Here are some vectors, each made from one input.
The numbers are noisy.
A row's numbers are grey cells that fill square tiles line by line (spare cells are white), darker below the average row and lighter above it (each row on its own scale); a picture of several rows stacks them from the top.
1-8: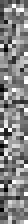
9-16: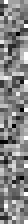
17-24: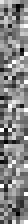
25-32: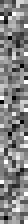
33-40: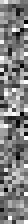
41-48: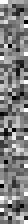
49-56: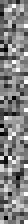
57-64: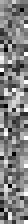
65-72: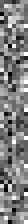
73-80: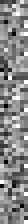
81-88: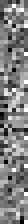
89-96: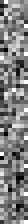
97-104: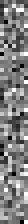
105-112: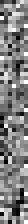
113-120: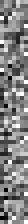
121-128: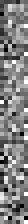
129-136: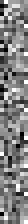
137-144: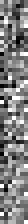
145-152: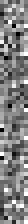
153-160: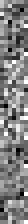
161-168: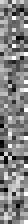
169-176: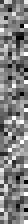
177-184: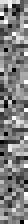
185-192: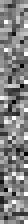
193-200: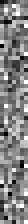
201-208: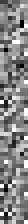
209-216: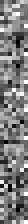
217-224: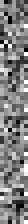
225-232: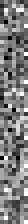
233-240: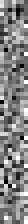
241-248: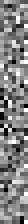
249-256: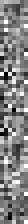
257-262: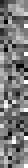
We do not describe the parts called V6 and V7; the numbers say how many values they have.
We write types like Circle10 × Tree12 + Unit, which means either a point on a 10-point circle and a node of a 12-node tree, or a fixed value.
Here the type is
Bool × Bool × Bool × Bool + (Line3 × Line4 + V7) × V6 + Line10.
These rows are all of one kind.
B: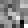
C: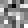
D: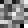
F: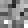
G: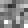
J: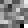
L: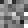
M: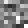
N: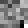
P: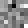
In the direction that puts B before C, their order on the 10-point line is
L, D, J, N, B, M, G, F, P, C.
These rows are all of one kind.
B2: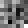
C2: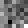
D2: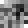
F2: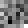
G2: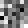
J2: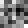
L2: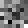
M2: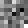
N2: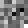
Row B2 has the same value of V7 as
L2, M2 and N2.
